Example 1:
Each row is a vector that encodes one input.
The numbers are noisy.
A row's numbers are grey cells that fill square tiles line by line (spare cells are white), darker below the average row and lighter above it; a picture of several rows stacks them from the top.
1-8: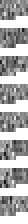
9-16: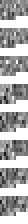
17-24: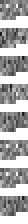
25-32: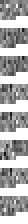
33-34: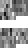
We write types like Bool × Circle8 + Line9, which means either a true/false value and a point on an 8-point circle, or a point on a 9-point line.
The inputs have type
Label6.
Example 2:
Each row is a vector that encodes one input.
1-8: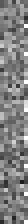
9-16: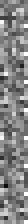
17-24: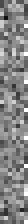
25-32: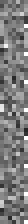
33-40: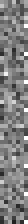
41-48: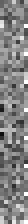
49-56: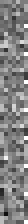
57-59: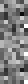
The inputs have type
Bool × Bool × Bool × Bool.
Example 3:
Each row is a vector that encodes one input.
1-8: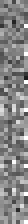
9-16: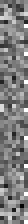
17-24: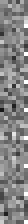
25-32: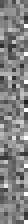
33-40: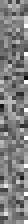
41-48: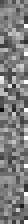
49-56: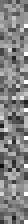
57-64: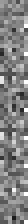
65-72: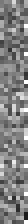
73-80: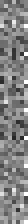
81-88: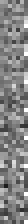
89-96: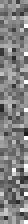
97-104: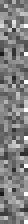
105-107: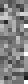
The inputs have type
Bool × Bool × Bool × Bool.
